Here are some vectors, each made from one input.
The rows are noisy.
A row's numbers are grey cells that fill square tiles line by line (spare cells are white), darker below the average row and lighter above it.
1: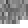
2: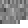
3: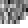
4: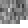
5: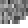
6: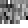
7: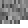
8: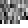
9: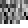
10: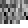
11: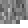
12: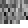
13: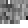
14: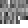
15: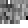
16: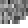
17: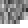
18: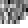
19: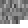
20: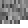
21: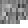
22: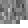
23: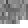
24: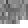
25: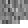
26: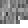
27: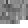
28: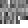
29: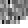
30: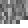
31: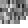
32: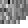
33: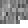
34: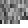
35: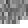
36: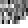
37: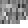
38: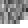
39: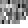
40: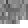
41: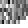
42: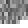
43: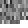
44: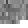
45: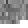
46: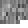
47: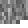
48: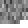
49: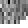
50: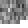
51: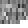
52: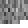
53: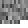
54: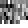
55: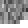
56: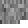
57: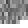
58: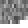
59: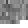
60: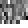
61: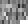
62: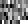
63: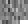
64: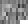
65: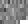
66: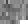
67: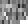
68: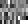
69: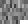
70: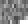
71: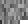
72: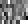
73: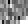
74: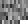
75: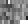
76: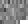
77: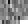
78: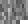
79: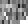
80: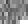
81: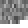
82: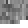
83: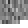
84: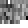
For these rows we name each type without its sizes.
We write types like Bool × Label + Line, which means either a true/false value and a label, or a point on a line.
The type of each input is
Label.
